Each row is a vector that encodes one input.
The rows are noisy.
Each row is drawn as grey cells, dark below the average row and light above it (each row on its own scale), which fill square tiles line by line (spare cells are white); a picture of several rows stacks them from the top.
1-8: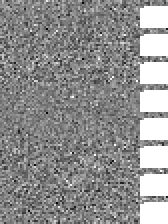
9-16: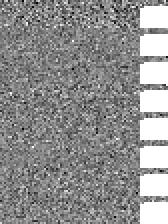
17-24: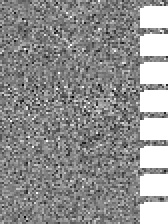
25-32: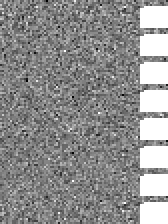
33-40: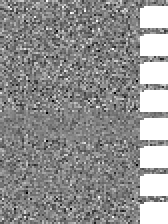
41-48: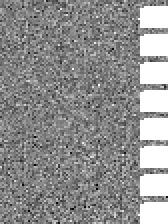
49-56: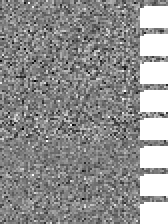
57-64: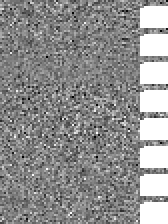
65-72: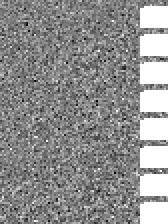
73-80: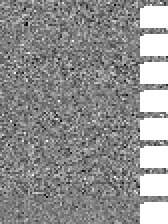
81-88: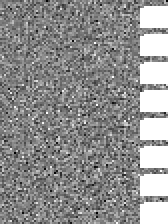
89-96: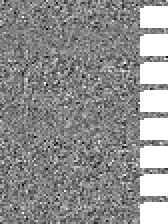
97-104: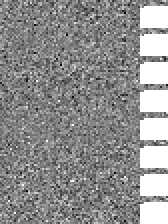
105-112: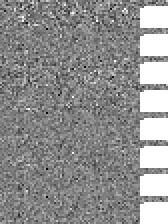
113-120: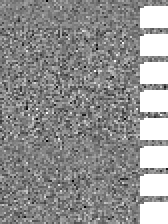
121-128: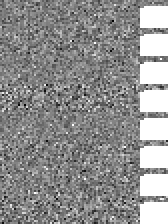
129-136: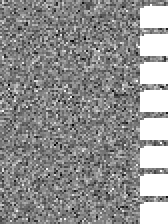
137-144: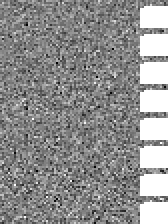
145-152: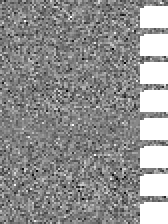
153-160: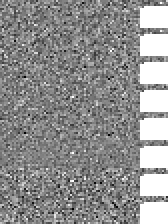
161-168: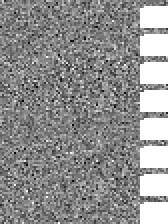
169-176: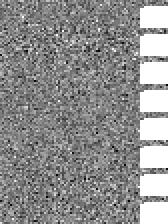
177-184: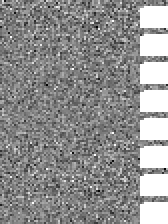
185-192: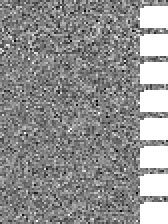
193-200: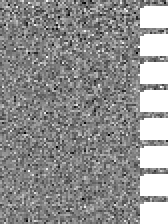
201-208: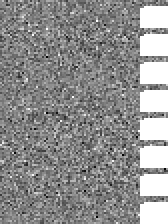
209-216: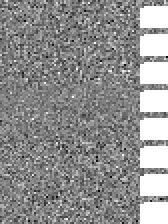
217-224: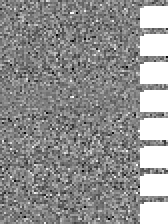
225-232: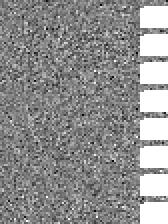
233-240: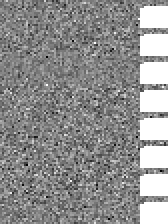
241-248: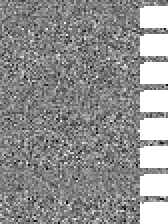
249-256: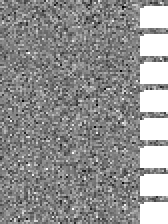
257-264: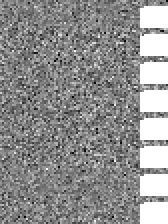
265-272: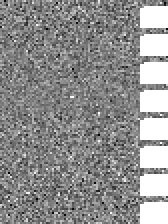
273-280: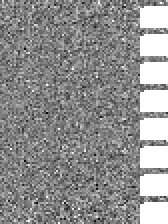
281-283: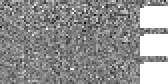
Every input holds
a point on a 16-point line, together with either one of 10 labels, or a point on a 16-point line.
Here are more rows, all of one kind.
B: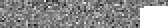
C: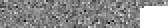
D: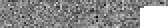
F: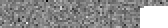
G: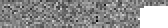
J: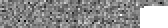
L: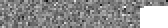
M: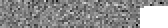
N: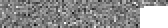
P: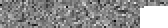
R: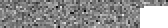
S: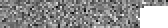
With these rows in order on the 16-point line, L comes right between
M and N.
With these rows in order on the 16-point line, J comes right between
D and F.
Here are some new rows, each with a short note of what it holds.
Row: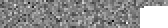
one of 10 labels and a point on a 16-point line
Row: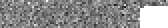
a point on each of two 16-point lines
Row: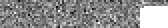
one of 10 labels and a point on a 16-point line
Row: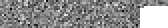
one of 10 labels and a point on a 16-point line
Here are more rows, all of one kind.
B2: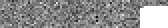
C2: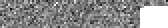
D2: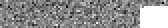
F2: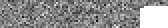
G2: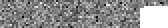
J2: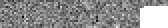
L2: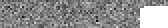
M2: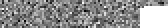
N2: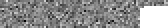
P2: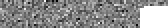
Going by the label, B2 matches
F2, G2, J2 and L2.
